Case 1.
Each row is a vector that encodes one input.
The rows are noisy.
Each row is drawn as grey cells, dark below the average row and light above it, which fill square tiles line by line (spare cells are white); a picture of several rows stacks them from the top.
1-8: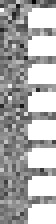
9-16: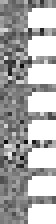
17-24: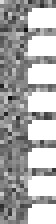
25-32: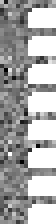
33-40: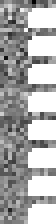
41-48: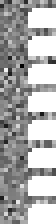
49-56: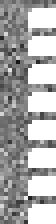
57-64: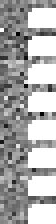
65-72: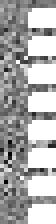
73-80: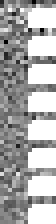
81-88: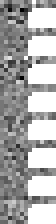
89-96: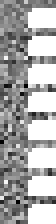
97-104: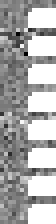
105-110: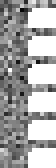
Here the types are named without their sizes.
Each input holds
a list of points on a line.
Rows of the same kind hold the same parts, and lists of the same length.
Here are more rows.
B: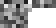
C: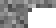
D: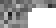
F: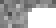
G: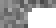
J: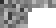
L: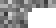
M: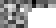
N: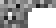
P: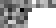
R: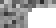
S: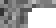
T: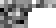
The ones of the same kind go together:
B
C, D, G, L, S
F, T
J, M, N, P, R

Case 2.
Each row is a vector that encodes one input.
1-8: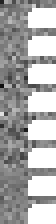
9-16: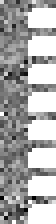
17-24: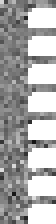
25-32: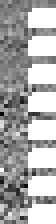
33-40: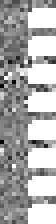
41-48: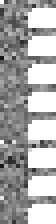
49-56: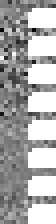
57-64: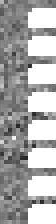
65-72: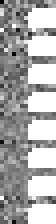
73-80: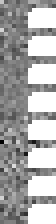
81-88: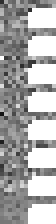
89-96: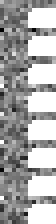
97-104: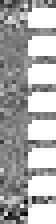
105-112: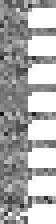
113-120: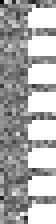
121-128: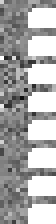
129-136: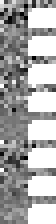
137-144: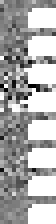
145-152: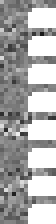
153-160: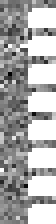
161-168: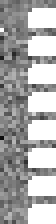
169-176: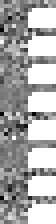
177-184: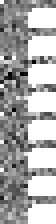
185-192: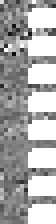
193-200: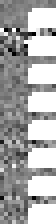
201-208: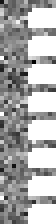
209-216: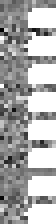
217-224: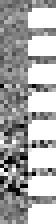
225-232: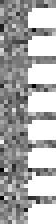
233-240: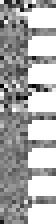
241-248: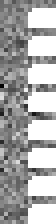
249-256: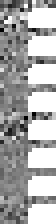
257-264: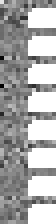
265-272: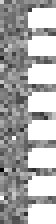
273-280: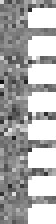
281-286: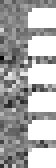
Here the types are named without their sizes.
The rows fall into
3 kinds.
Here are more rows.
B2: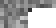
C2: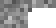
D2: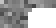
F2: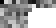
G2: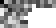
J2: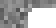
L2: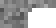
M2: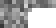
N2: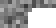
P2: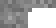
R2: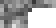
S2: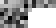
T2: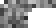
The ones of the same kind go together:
B2, M2, N2, R2
C2, D2, F2, J2, L2, P2, S2, T2
G2

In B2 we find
a point on each of two lines.
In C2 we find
two labels.
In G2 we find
a fixed value.
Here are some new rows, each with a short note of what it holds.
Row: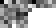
two labels
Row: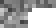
a fixed value
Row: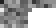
a fixed value
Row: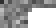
a point on each of two lines
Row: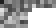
a fixed value
